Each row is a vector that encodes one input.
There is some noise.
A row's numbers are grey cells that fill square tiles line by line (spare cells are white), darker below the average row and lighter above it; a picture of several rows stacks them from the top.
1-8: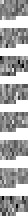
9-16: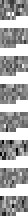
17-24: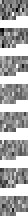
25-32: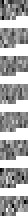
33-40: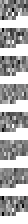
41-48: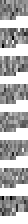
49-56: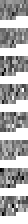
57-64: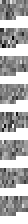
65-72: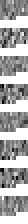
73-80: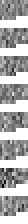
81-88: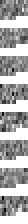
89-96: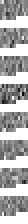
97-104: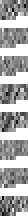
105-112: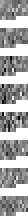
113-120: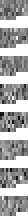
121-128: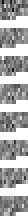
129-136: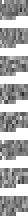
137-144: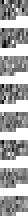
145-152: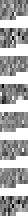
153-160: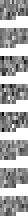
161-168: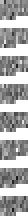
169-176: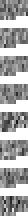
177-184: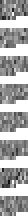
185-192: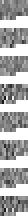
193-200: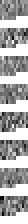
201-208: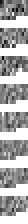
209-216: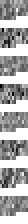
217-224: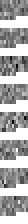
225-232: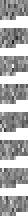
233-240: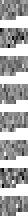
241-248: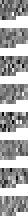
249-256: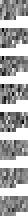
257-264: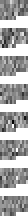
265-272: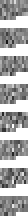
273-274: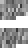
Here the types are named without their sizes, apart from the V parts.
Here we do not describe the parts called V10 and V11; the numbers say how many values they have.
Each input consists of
a node of each of two trees and a value of V10, together with either four true/false values, or a value of V11.
